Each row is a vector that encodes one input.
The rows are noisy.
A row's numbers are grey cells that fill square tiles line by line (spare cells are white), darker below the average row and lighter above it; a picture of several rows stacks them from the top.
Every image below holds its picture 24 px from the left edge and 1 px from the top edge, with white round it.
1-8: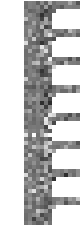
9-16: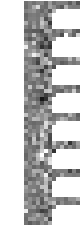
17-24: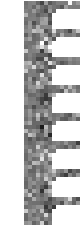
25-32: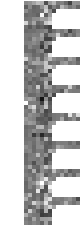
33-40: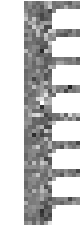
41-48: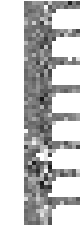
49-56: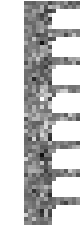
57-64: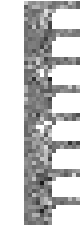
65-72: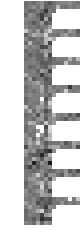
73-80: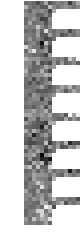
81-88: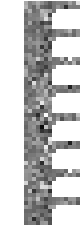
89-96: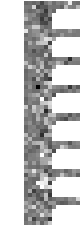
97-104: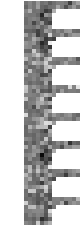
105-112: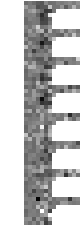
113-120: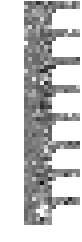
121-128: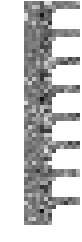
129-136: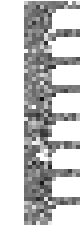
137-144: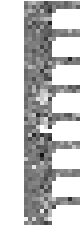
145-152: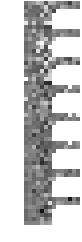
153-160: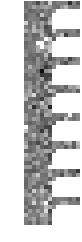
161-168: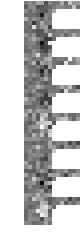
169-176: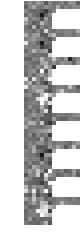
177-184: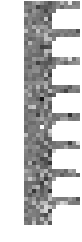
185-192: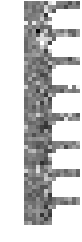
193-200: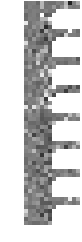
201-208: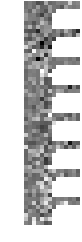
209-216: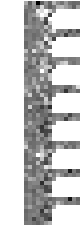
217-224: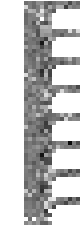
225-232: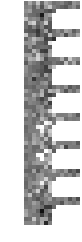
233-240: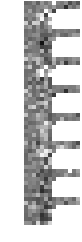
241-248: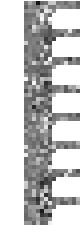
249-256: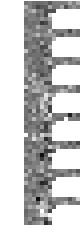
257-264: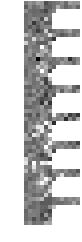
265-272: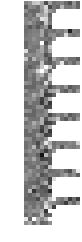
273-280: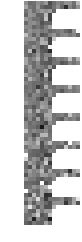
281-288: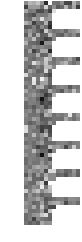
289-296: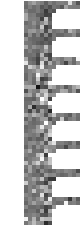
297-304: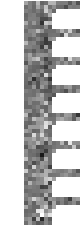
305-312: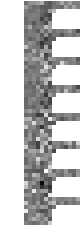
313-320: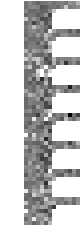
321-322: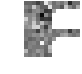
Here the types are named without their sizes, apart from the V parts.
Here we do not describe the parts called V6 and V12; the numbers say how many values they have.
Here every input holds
either a point on a circle and a value of V6, or a point on a line and a value of V12.
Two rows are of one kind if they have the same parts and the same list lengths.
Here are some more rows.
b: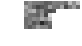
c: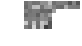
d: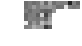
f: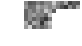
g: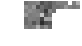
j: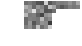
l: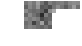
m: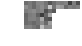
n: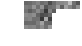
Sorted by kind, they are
b, g, j, l, m, n
c, d, f

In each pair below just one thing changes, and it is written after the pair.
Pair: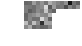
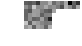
the place on the circle
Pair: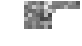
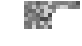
the value of V6
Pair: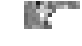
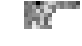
the value of V6
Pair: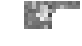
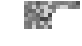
the value of V6
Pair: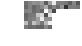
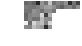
the place on the circle
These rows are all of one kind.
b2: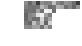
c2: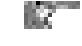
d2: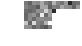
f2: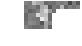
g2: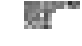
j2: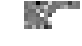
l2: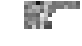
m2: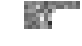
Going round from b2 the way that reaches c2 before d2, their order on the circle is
b2, c2, l2, j2, m2, g2, d2, f2.
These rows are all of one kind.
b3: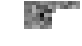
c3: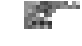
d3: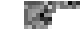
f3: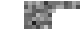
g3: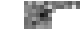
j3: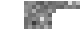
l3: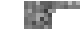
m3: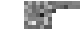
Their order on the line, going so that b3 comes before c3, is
m3, g3, d3, b3, f3, j3, l3, c3.
